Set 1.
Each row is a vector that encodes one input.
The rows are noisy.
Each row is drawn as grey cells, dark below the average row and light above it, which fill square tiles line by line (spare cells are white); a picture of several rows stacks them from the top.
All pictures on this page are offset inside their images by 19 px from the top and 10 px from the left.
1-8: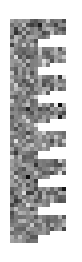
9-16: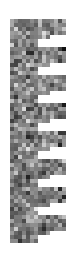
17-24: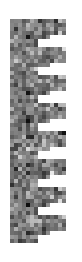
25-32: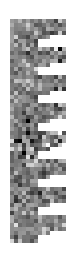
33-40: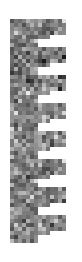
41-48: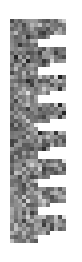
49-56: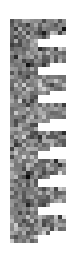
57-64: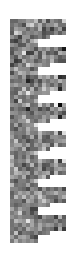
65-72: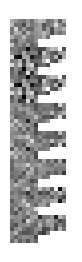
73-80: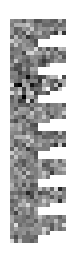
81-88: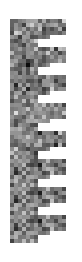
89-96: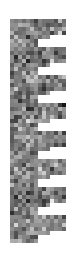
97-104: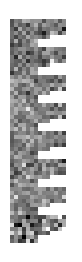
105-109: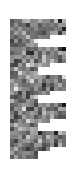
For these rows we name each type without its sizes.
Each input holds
a list of points on a circle.
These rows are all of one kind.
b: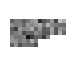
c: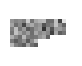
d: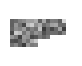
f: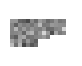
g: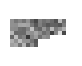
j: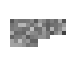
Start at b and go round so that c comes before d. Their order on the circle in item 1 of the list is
b, g, j, f, c, d.
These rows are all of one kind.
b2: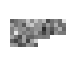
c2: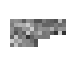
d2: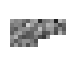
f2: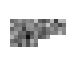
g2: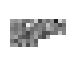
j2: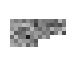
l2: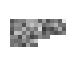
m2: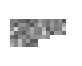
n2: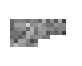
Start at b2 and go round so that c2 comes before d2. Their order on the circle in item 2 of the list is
b2, f2, j2, m2, c2, l2, d2, n2, g2.
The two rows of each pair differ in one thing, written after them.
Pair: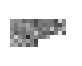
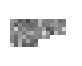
the place on the circle in item 1 of the list
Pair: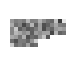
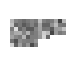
the place on the circle in item 1 of the list
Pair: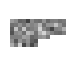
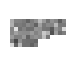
the place on the circle in item 2 of the list
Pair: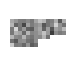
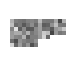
the place on the circle in item 2 of the list
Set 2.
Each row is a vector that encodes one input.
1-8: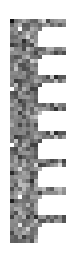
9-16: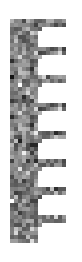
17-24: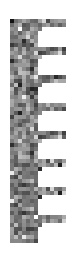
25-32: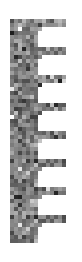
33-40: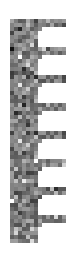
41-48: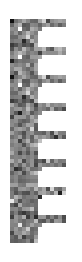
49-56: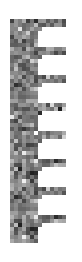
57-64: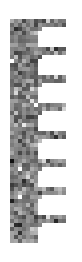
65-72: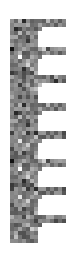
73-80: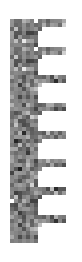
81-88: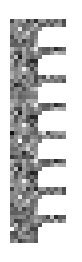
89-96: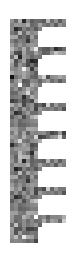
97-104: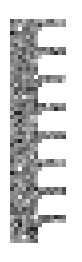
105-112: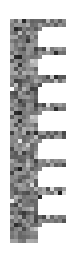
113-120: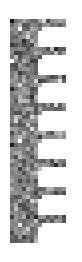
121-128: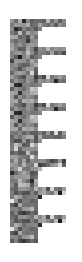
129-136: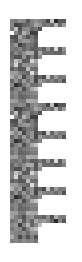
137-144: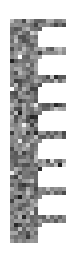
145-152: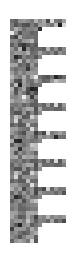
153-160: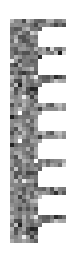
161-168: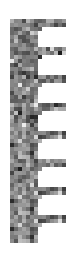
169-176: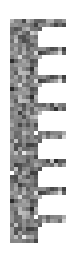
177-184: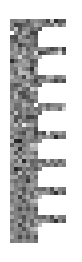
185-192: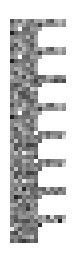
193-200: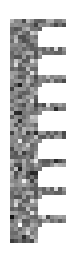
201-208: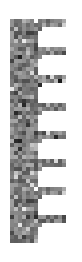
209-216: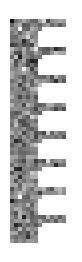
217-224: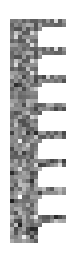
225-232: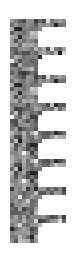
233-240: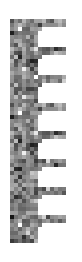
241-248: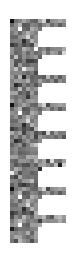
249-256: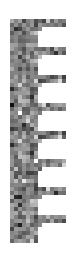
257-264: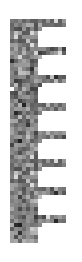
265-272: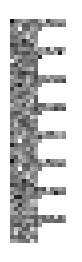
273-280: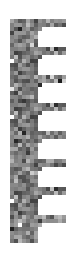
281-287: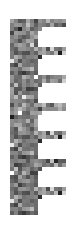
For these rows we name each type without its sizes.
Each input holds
either a label, or three true/false values.
